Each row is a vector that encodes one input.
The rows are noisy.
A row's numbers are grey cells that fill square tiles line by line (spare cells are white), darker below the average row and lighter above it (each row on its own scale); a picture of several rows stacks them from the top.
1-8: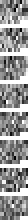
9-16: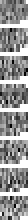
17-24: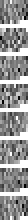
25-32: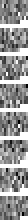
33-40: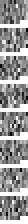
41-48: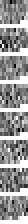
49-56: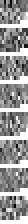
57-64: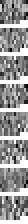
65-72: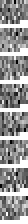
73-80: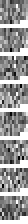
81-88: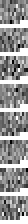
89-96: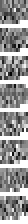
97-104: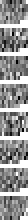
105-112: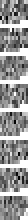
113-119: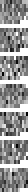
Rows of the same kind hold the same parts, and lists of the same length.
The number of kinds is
2.
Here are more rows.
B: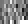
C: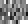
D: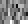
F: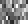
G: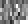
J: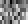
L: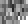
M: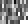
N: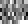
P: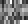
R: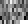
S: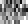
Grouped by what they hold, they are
B, C, D, F, M, N, P, R
G, J, L, S

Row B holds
one of 12 labels and a true/false value.
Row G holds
a point on a 7-point line.
